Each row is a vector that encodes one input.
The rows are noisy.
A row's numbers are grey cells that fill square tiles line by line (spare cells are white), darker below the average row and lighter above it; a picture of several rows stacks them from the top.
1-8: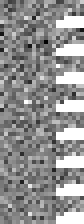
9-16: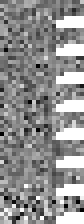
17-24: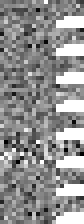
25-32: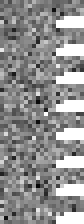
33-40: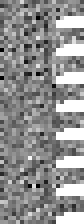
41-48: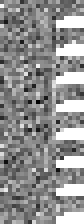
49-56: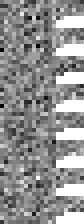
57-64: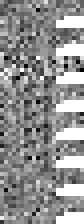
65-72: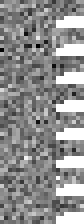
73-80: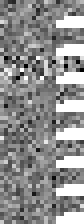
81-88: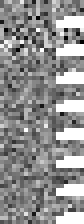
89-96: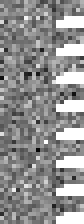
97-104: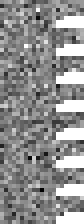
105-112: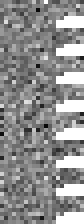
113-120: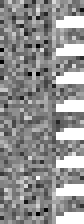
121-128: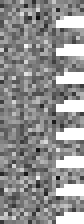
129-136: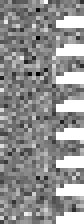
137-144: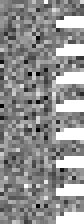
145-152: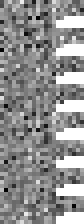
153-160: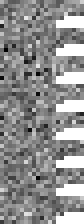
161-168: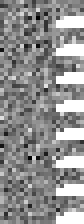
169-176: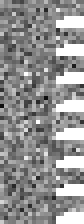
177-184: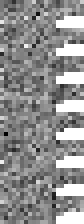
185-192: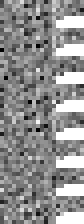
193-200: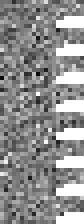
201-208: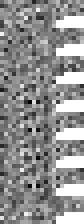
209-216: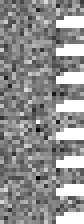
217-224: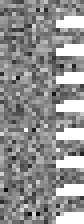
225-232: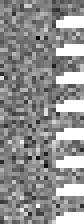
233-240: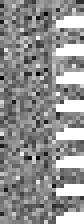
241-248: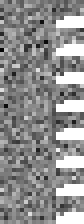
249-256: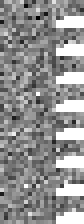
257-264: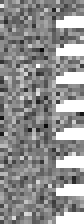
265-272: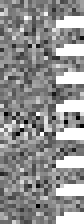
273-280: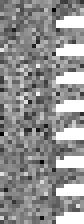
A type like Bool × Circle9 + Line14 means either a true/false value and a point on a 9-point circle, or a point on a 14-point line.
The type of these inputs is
List3(Line11).
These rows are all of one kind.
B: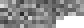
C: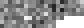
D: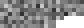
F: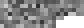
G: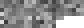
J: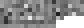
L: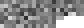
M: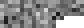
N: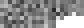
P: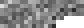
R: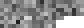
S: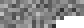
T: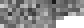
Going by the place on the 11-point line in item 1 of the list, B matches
F, L, N and T.
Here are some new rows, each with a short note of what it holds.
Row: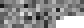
a list of one item
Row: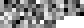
the empty list
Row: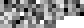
the empty list
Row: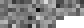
a list of two items
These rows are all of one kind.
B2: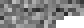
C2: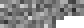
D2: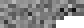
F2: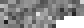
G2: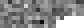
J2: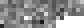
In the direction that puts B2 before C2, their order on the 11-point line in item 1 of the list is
J2, B2, G2, C2, D2, F2.
